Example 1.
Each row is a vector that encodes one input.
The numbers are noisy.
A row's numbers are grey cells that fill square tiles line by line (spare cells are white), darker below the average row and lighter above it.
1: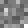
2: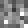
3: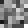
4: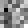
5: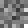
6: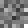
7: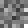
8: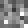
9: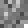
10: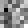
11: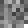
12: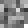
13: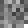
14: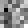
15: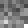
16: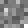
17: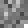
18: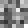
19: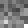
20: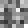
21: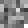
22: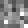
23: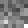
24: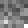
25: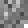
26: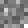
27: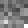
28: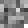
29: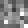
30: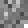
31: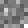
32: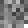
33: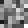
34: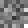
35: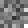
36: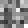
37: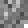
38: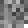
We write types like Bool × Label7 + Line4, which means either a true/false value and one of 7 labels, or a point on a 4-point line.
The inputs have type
Line4 + Line6.
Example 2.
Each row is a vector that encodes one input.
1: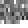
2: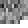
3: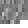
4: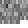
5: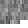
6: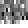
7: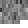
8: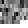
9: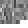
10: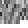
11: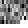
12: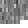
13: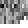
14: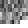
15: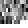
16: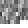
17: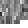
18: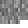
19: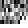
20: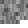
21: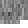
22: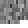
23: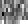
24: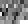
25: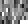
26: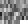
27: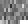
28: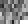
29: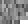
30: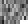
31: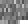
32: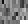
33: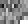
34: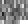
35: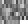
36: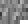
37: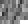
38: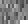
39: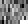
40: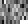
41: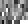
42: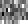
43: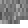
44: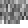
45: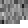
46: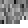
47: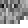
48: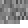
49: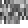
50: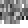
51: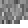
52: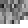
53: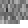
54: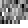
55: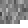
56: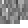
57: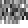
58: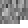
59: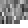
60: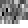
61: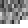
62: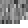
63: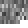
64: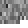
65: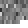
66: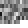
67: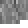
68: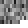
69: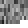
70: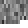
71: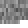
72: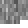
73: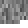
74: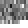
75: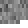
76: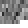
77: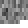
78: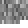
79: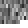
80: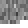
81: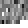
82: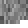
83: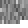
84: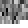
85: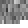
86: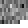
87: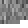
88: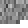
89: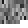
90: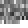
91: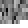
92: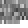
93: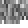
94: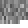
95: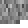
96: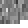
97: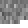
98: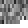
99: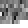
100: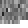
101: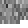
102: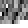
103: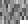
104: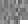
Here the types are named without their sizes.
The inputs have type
Tree × Tree + Unit.
